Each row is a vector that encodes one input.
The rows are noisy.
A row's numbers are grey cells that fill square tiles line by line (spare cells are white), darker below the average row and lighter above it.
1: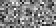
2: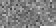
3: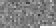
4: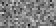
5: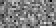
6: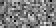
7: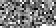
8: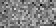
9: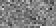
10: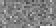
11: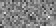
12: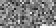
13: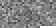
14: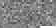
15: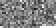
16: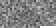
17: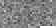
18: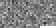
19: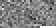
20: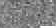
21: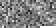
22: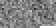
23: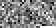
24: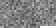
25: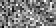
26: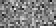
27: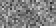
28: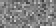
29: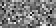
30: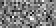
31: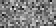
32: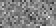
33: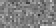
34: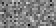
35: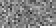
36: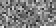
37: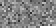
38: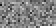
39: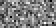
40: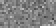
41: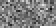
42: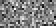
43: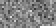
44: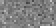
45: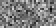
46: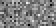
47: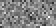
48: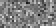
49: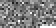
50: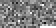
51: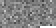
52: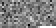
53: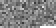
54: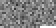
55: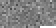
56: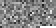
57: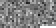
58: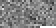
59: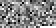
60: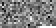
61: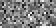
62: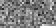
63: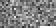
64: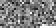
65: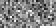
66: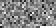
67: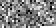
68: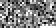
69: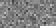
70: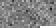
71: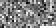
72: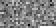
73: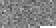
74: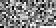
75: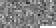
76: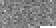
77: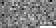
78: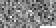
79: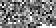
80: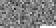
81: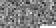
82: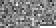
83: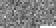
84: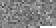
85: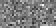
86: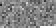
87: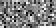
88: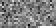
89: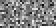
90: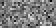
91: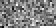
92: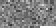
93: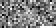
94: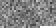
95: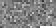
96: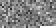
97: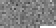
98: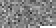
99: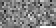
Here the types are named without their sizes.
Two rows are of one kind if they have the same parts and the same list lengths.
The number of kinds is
2.
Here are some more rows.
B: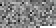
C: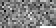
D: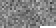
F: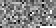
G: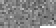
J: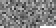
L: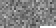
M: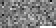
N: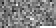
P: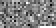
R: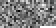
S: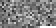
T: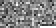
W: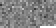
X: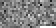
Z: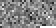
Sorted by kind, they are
B, D, F, G, J, L, R, W, Z
C, M, N, P, S, T, X

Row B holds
a point on a line.
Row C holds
a label.
